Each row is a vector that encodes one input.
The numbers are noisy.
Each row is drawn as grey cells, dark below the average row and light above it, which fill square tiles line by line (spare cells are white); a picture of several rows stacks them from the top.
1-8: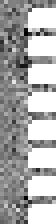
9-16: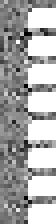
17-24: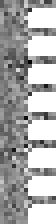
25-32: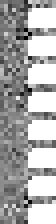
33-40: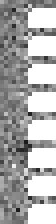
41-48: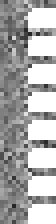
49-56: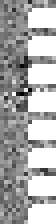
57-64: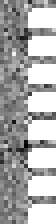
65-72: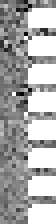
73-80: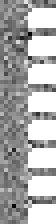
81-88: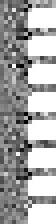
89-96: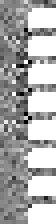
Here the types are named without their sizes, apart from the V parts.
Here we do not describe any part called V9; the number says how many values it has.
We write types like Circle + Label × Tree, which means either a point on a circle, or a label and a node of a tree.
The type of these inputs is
Bool × V9 + Label.
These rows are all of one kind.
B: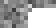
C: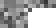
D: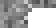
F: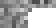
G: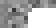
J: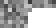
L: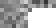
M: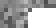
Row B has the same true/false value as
G and J.
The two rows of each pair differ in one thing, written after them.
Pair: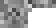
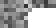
the true/false value
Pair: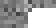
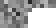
the value of V9
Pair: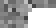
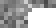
the true/false value
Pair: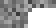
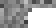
the true/false value
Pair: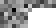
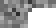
the value of V9
